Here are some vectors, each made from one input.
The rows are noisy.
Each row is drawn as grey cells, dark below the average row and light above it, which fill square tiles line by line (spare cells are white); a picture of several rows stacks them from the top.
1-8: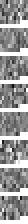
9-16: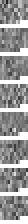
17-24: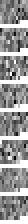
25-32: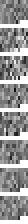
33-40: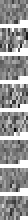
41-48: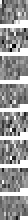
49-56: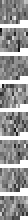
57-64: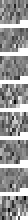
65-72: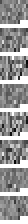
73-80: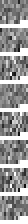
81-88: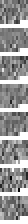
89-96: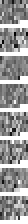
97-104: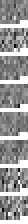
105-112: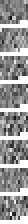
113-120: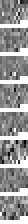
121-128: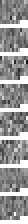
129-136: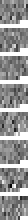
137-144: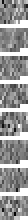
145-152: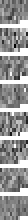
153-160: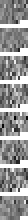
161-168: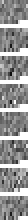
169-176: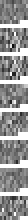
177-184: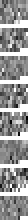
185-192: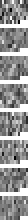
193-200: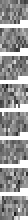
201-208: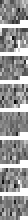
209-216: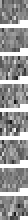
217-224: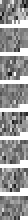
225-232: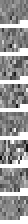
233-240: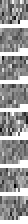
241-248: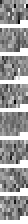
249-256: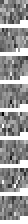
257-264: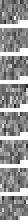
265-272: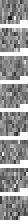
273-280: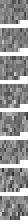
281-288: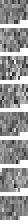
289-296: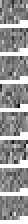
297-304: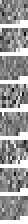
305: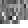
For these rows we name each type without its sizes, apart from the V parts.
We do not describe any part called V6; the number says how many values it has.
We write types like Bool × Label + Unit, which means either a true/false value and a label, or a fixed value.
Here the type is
(Bool × Bool × Bool × Bool × Bool + Label) × V6 + Tree + Unit.
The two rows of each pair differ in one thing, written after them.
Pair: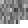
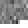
one of the five true/false values
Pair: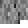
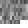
the value of V6
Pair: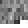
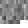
the value of V6
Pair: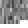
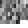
the value of V6
